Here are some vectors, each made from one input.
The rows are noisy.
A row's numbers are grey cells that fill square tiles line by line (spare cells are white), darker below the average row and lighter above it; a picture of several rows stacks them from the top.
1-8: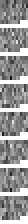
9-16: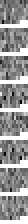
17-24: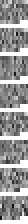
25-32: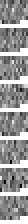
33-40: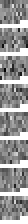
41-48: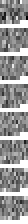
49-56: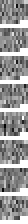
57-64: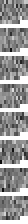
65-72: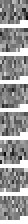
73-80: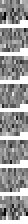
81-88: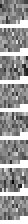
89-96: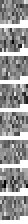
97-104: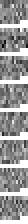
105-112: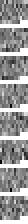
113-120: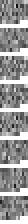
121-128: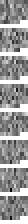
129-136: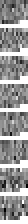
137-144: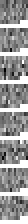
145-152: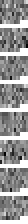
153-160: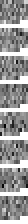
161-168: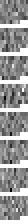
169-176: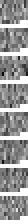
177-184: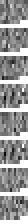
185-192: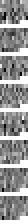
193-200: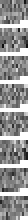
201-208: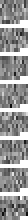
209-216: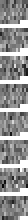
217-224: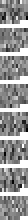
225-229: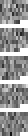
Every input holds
either a point on a 20-point circle, or one of 11 labels, or a point on a 12-point line.
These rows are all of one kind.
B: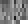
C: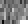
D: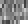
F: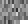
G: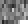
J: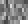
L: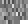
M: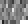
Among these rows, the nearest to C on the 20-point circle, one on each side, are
G and M.
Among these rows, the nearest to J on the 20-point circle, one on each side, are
B and D.
